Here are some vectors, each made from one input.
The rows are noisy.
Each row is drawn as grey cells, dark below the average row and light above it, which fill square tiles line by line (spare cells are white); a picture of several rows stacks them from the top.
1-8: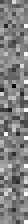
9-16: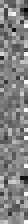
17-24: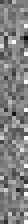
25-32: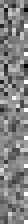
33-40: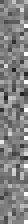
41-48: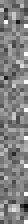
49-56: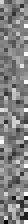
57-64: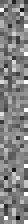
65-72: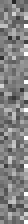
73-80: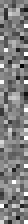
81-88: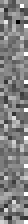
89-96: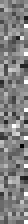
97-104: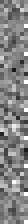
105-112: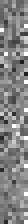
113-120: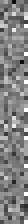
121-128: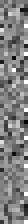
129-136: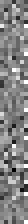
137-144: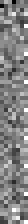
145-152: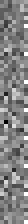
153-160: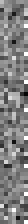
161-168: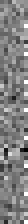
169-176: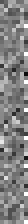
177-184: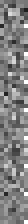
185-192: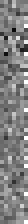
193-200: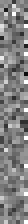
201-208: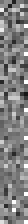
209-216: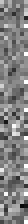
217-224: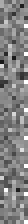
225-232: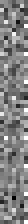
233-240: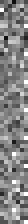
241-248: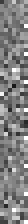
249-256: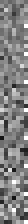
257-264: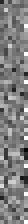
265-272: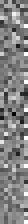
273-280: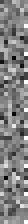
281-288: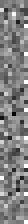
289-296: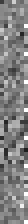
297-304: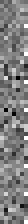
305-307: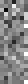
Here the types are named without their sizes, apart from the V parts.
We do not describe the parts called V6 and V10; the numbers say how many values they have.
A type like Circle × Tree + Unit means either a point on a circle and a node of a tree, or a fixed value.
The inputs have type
Bool × (Line + V6) × V10.
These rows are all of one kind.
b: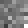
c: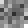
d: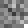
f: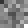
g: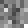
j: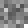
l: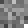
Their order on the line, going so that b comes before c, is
d, b, l, f, g, j, c.
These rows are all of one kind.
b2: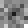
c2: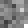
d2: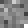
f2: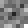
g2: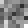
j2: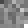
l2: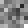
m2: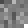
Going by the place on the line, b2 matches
f2 and l2.
